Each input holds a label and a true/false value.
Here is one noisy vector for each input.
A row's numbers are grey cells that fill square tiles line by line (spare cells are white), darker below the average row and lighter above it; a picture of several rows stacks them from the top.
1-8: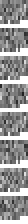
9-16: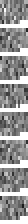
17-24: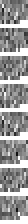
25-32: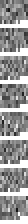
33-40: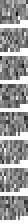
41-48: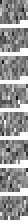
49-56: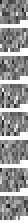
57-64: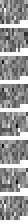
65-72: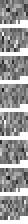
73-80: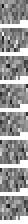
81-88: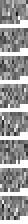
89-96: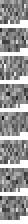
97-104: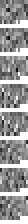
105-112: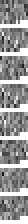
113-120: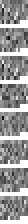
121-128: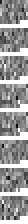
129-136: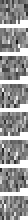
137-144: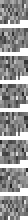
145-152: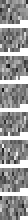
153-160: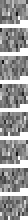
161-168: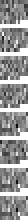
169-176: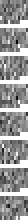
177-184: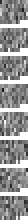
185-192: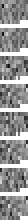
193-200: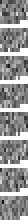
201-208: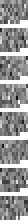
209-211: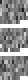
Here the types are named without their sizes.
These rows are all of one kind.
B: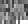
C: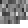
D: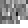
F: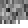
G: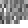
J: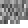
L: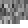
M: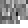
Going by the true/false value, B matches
C and L.
